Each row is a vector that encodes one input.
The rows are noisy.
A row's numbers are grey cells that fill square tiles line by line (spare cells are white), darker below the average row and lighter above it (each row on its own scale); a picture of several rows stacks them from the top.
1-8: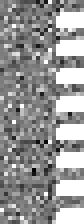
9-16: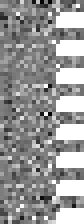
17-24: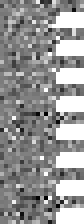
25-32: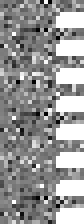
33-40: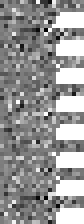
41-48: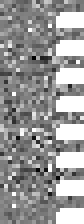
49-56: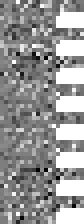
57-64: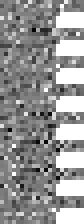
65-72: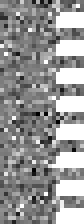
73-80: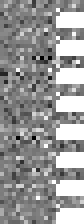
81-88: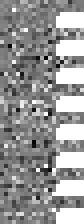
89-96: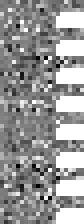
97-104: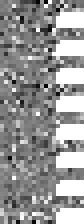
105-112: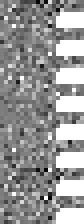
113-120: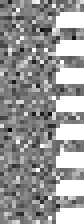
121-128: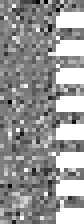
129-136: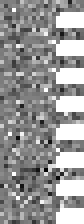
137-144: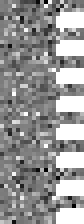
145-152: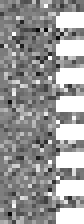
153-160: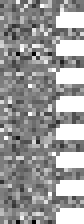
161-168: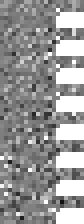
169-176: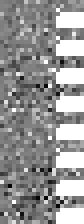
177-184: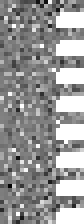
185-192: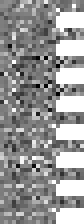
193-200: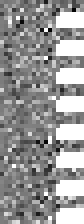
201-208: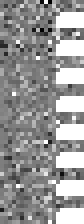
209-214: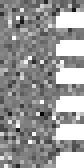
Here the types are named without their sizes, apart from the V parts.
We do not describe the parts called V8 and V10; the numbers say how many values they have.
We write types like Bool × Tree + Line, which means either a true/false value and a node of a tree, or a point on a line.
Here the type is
(Bool × Line + V10) × V8.
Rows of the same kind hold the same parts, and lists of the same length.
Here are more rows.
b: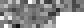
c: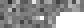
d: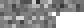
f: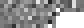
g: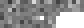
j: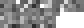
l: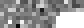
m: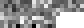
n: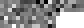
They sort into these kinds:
b, c, d, g, j, l, m, n
f

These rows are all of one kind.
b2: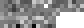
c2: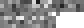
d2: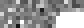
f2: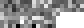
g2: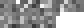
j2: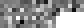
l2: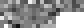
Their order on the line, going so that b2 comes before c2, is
l2, b2, g2, d2, f2, j2, c2.
